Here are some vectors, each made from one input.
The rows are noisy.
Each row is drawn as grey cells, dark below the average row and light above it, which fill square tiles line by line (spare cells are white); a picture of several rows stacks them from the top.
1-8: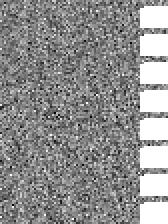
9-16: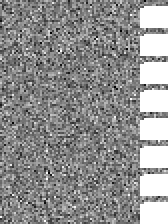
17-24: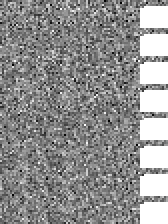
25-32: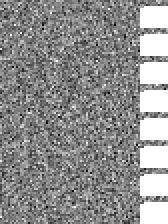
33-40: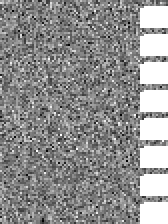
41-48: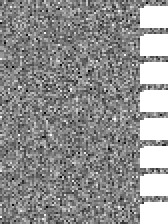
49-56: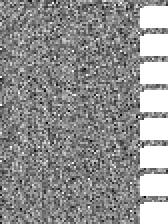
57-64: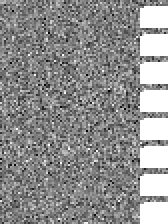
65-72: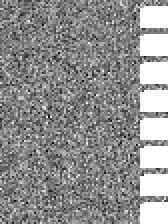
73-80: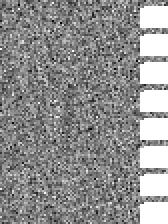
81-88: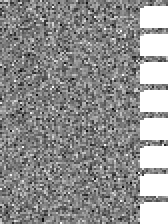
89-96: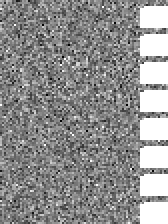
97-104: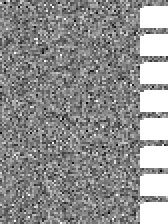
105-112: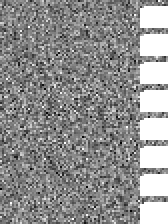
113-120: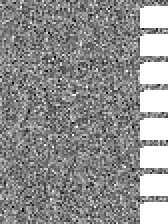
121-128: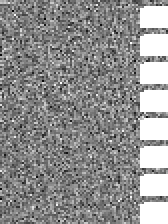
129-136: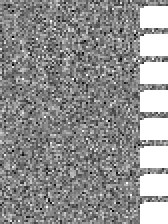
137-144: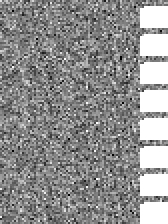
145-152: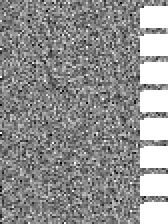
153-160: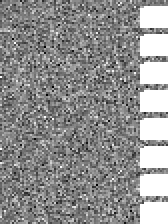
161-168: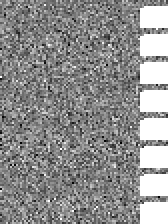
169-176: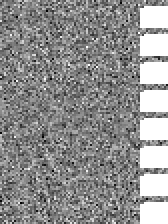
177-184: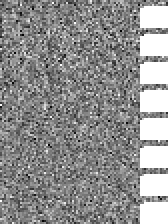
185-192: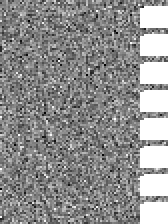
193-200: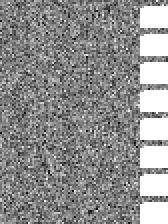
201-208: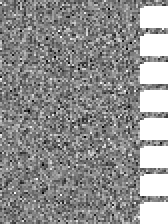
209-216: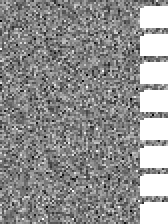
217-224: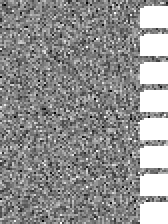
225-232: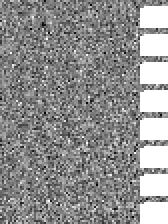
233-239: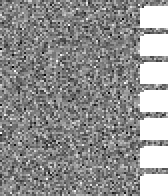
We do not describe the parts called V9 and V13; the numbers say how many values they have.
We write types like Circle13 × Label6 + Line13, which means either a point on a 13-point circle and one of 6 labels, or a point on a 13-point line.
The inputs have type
(Label11 + Line5) × V9 × V13.
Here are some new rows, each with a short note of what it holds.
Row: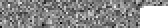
one of 11 labels, a value of V9 and a value of V13
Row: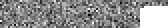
a point on a 5-point line, a value of V9 and a value of V13
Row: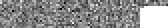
one of 11 labels, a value of V9 and a value of V13
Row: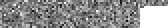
a point on a 5-point line, a value of V9 and a value of V13
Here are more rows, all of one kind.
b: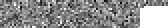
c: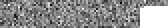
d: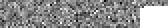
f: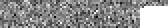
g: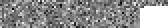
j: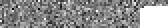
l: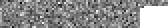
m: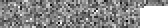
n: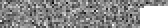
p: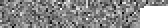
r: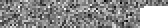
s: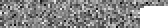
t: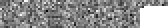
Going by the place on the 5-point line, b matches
r and s.
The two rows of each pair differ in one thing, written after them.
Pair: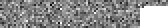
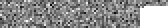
the value of V9
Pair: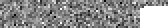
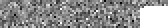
the place on the 5-point line
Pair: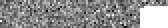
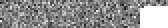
the value of V13
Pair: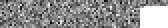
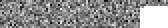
the value of V9
